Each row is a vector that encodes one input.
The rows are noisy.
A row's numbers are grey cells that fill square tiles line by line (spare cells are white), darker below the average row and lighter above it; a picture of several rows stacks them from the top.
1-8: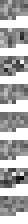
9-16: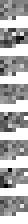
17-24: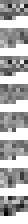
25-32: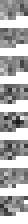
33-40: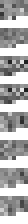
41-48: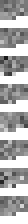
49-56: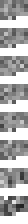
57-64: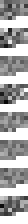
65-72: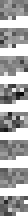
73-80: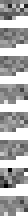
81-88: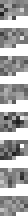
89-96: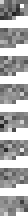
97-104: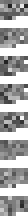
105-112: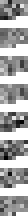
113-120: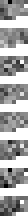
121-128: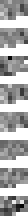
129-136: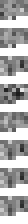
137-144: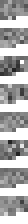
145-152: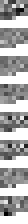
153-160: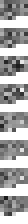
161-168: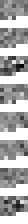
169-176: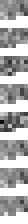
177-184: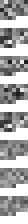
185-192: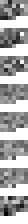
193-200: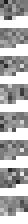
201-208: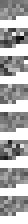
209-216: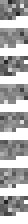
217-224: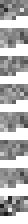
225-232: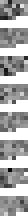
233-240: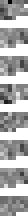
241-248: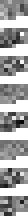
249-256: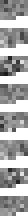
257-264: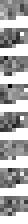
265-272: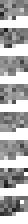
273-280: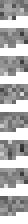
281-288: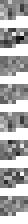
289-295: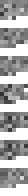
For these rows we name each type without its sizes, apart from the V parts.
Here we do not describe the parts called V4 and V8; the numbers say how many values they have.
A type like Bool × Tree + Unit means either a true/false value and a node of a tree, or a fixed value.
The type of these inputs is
List(Line) + V4 × V8.
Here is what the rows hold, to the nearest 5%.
About 35% of them hold a value of V4 and a value of V8. The rest are lists of points on a line.
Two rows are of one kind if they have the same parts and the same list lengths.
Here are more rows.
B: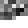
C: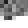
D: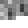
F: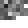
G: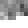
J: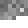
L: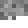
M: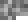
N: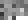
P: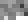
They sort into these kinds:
B, F
C
D, G, P
J
L, M, N

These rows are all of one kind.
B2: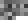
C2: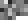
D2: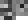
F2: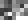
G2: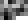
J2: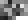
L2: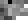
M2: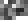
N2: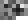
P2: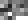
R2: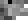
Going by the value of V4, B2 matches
J2 and N2.
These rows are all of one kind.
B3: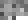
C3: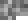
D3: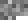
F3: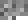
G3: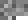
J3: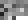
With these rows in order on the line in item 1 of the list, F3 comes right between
B3 and G3.
